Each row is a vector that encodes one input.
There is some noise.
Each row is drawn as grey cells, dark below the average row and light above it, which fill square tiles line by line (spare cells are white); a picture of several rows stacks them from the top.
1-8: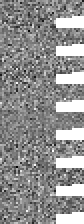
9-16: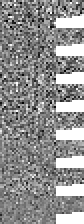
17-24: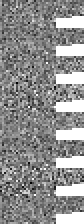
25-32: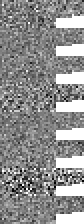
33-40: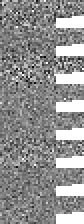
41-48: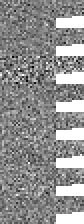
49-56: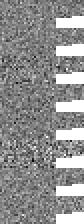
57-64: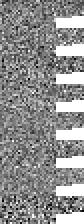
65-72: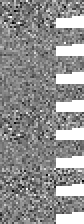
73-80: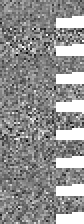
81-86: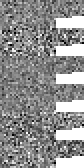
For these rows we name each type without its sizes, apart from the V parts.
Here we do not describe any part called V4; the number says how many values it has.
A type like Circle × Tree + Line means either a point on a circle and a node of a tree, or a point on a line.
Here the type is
(Bool × Circle + Unit) × Line × V4.
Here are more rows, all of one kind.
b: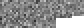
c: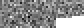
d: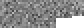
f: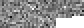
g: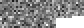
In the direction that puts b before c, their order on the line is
f, d, b, c, g.
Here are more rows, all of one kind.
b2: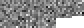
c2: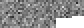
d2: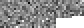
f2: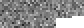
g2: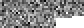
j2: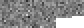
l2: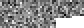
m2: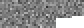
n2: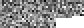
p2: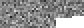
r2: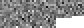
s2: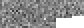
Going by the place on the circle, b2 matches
c2, j2, n2 and r2.
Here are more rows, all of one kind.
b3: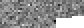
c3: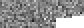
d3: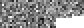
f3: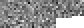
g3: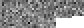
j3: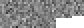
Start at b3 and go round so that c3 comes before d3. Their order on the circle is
b3, j3, f3, g3, c3, d3.
